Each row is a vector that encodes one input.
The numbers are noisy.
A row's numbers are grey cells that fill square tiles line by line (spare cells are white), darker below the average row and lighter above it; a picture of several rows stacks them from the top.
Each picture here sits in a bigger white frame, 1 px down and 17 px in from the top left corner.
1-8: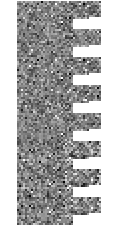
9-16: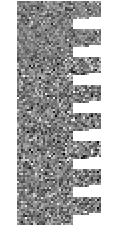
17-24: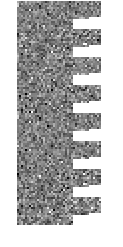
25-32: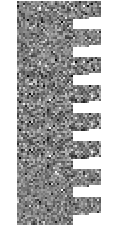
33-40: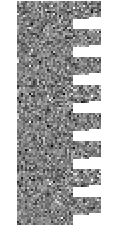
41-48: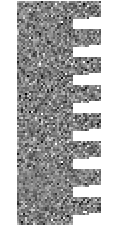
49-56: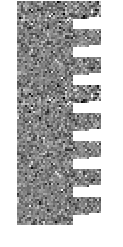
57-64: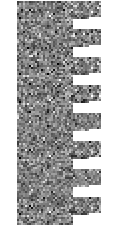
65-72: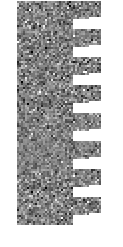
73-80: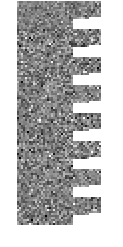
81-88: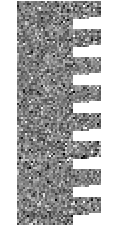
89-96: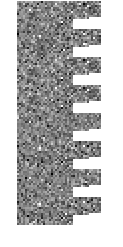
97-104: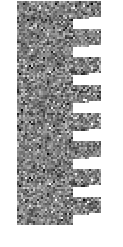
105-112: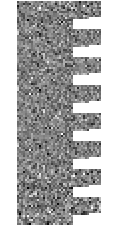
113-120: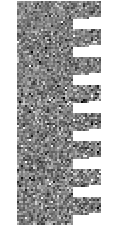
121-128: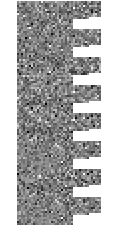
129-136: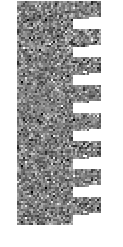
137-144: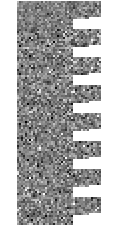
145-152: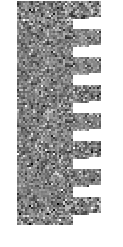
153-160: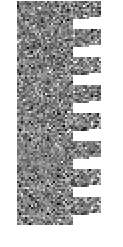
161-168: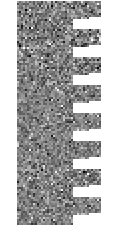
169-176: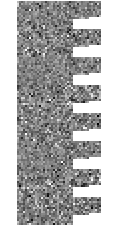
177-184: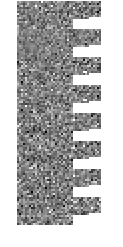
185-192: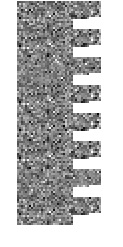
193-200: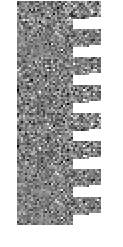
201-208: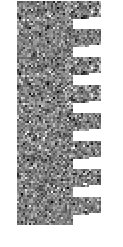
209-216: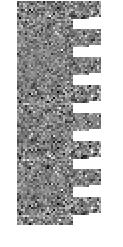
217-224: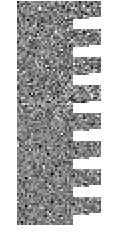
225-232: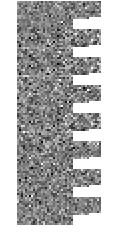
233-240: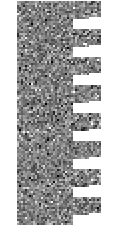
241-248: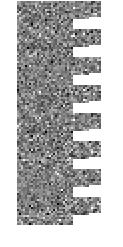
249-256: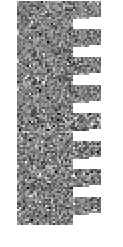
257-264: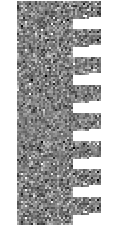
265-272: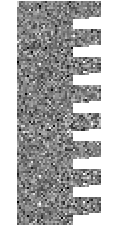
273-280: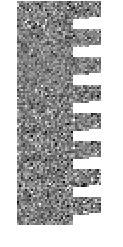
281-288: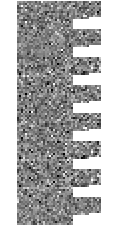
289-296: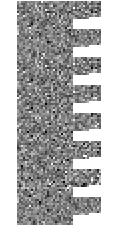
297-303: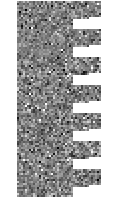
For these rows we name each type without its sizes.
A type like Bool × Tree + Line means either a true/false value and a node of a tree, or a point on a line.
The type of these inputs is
Circle + Label + Tree.
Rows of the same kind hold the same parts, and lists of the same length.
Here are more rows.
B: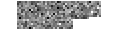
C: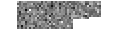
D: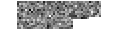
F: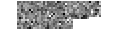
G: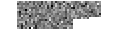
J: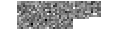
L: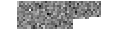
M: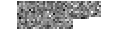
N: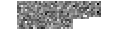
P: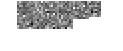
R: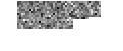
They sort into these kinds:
B, D, F, M, R
C, G, L
J, N, P

